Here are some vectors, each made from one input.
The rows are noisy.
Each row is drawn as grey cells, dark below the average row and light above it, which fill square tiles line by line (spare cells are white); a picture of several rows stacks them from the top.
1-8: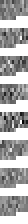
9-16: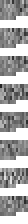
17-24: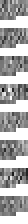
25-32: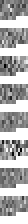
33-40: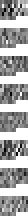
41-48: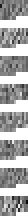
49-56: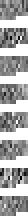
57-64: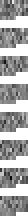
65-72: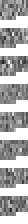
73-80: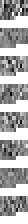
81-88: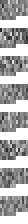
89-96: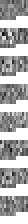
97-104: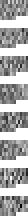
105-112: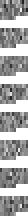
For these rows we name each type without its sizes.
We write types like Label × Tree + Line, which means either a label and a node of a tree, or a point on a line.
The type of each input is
(Circle + Unit) × (Line + Tree).
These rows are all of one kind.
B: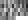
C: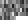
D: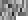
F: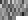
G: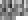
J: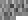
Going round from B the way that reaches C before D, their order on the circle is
B, C, J, G, D, F.
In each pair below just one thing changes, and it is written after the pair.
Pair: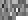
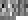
the node of the tree
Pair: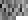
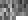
the node of the tree
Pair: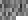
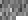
the node of the tree
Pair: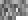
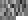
the place on the circle
